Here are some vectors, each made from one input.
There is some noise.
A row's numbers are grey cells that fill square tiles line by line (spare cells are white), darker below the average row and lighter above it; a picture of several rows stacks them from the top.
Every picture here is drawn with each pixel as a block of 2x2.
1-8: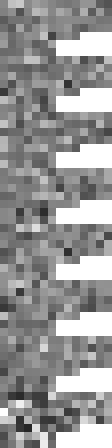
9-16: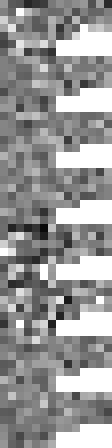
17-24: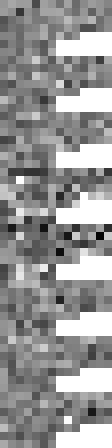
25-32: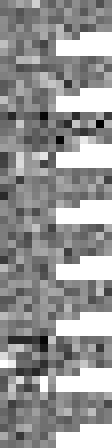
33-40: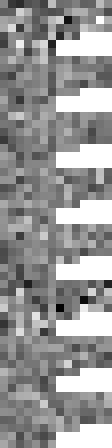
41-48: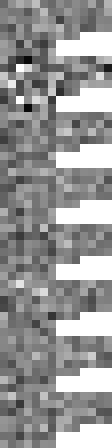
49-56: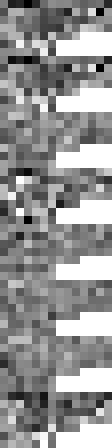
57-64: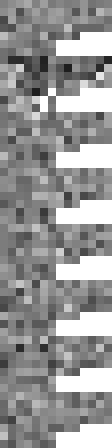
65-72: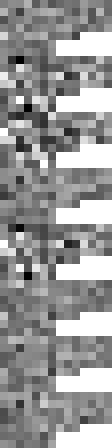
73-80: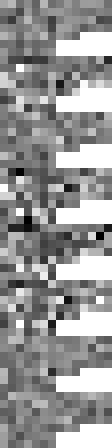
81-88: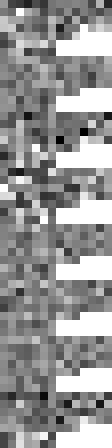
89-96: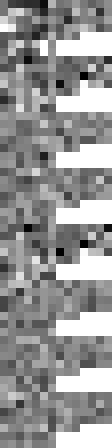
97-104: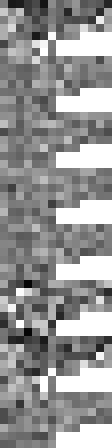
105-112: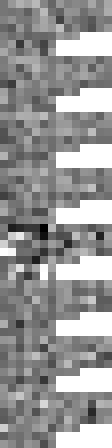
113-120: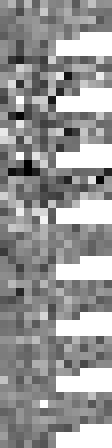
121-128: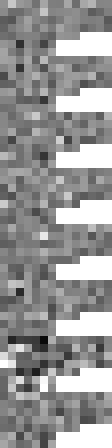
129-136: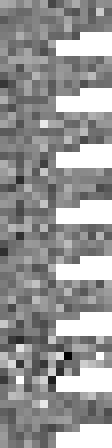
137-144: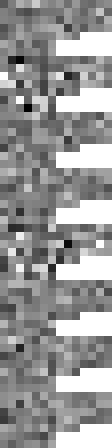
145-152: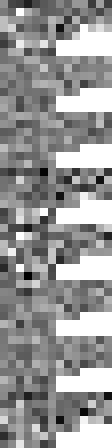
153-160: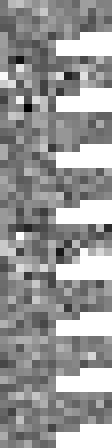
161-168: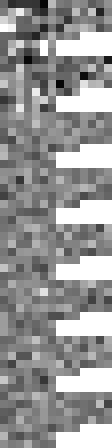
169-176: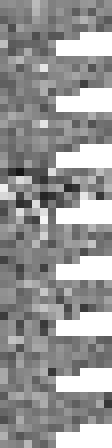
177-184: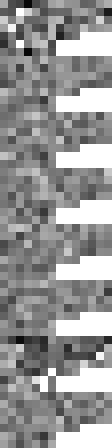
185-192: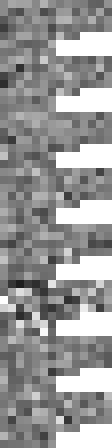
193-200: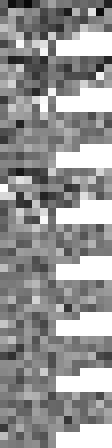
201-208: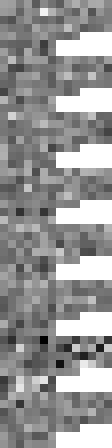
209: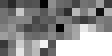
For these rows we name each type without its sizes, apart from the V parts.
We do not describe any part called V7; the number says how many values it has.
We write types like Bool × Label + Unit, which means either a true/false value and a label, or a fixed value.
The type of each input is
(Bool × Bool × Bool + Unit) × V7 + Circle.
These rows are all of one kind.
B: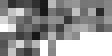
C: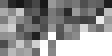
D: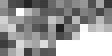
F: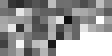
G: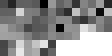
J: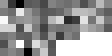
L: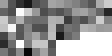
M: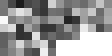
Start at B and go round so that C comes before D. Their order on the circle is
B, C, G, D, L, F, J, M.
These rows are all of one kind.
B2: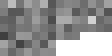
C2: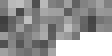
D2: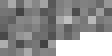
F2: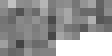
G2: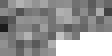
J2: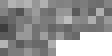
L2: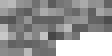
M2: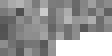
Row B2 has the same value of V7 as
D2 and J2.
